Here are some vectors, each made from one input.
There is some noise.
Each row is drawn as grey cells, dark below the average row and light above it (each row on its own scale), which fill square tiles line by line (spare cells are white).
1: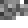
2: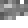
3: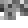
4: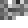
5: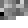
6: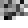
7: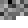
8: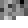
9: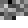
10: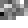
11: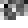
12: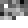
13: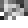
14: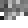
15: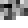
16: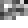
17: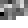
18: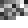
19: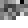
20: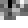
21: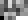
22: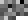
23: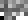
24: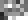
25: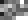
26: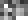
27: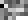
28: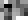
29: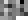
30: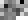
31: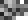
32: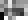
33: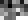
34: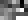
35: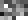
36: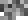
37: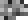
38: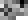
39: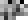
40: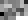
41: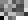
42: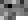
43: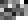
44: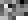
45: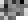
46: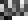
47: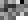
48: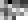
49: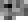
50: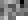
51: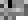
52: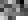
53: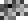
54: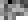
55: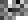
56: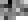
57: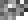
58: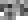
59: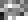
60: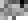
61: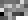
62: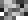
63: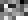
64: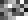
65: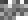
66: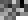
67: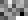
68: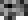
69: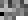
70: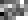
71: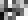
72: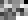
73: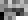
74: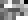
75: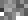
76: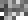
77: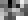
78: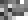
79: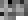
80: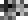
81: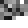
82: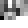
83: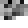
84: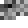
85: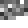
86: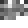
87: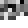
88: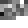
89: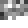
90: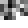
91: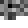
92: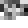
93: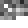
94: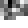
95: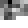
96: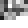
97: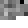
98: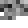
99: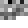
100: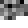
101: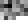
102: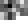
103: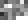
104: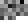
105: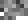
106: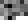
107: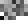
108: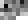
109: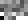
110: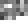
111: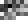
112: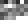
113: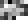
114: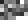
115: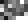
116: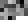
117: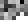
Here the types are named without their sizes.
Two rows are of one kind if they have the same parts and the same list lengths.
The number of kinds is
2.
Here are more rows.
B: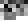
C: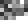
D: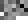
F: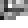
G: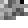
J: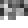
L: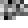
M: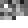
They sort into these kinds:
B, C, D, G, J, L, M
F

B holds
a label and four true/false values.
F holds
a label and a point on a line.
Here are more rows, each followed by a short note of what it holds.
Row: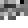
a label and a point on a line
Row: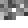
a label and four true/false values
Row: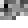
a label and a point on a line
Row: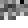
a label and a point on a line
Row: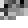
a label and a point on a line
